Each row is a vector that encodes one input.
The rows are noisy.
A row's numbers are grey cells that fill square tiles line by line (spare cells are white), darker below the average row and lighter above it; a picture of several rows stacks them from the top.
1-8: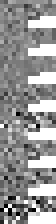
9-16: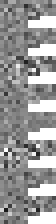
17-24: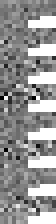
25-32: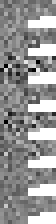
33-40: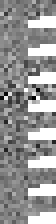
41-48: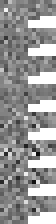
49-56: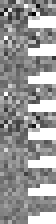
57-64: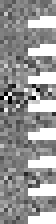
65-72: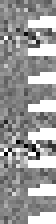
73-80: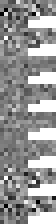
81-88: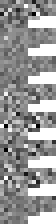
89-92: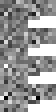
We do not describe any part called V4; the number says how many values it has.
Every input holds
a true/false value, together with either a point on a 5-point line, or a value of V4.
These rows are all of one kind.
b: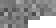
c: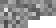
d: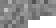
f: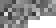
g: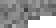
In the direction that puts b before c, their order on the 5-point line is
g, b, f, d, c.
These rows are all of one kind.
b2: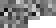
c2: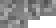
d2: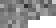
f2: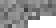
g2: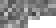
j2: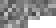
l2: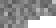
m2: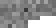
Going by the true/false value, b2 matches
f2 and m2.
